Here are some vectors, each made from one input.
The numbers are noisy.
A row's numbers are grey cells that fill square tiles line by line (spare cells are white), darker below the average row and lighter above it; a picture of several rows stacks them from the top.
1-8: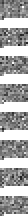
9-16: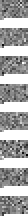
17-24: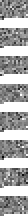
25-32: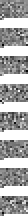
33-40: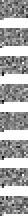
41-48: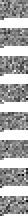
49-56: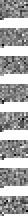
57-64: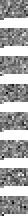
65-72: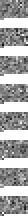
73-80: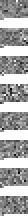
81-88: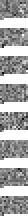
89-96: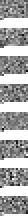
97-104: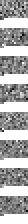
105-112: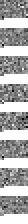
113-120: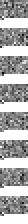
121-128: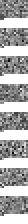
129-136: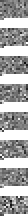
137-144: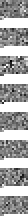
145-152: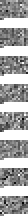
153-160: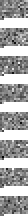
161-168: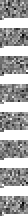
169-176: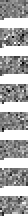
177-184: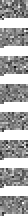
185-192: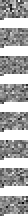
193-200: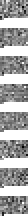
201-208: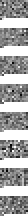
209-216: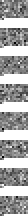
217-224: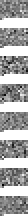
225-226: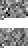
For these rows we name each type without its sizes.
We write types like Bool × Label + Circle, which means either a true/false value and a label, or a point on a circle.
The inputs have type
List(Line).
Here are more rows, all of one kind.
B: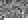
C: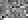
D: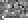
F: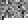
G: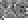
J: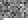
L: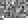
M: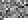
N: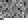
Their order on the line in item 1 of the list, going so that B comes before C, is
D, G, L, M, J, N, B, C, F.
